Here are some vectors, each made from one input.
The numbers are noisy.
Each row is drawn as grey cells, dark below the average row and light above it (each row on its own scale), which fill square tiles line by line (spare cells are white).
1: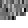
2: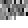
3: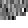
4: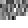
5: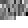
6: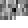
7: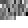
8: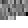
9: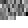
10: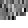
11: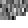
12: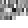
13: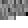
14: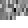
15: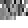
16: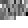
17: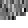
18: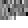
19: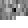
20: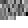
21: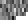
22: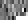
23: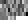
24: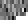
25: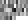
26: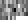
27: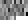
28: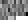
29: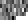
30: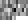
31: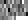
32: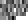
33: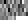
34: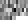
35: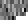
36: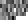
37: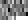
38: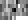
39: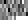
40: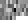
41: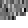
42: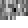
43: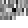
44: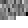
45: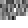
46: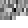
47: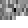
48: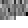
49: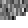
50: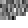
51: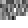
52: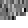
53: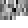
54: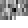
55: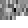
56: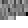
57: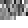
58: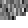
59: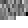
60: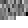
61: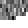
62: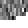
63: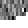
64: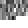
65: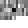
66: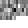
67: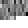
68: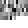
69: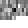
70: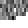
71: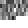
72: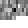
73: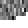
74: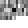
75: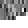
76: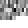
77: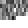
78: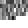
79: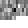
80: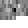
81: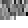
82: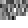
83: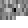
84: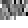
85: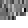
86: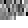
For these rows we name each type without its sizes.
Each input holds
either a point on a circle and three true/false values, or a point on a line.
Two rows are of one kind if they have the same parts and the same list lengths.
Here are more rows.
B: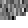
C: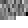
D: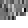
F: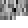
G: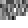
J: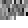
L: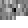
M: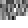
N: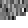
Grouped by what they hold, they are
B, D, G, M, N
C, F, J, L

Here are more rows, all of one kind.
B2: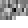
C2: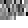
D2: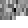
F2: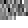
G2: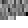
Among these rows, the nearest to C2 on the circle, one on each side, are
B2 and F2.
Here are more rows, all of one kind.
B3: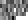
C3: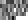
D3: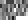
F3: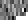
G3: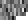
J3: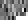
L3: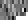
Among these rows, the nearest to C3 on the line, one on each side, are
B3 and D3.
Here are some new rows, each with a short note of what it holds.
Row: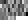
a point on a circle and three true/false values
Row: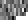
a point on a line
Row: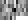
a point on a circle and three true/false values
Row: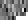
a point on a line
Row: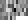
a point on a circle and three true/false values
